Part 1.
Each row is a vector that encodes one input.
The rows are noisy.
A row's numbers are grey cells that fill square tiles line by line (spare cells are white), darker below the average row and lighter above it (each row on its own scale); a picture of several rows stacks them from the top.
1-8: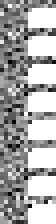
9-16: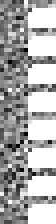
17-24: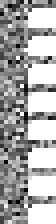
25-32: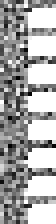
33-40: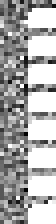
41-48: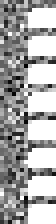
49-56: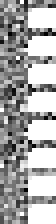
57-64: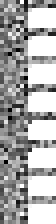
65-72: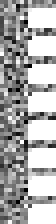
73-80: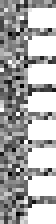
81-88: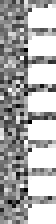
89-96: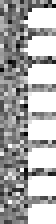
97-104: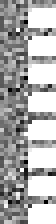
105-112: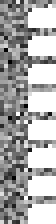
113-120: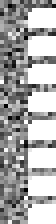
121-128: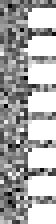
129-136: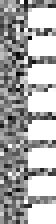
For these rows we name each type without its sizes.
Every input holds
a list of points on a circle.
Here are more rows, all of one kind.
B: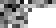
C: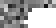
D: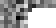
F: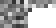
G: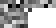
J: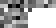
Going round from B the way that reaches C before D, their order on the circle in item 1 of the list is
B, G, J, C, D, F.
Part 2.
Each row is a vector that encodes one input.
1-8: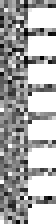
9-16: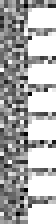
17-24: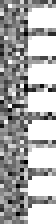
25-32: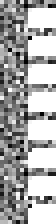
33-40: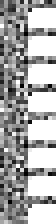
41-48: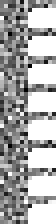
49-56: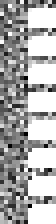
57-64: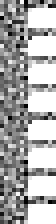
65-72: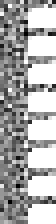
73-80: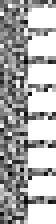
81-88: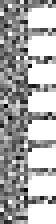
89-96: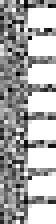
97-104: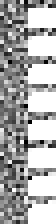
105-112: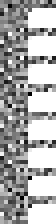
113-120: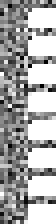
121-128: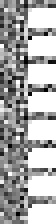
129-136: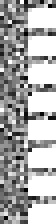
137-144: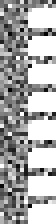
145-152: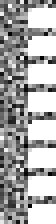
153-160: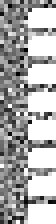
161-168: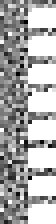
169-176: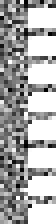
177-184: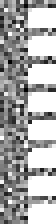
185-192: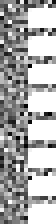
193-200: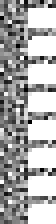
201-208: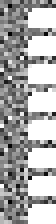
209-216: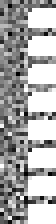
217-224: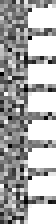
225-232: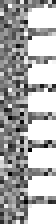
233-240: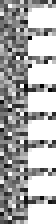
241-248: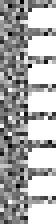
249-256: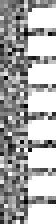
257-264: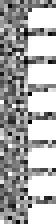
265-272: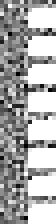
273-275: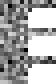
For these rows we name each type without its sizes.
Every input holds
a list of points on a line.
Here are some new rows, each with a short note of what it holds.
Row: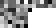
a list of two items
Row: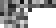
a list of two items
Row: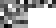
a list of one item
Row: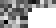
the empty list
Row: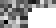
the empty list
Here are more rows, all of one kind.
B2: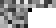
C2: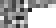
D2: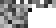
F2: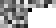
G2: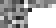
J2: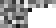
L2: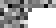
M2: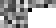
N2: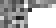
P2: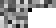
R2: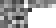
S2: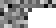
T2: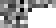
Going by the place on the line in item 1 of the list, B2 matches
F2, G2, J2 and R2.
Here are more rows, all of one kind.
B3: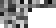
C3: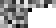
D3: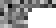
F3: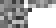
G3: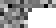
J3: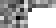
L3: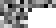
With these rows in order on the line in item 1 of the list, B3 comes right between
C3 and J3.
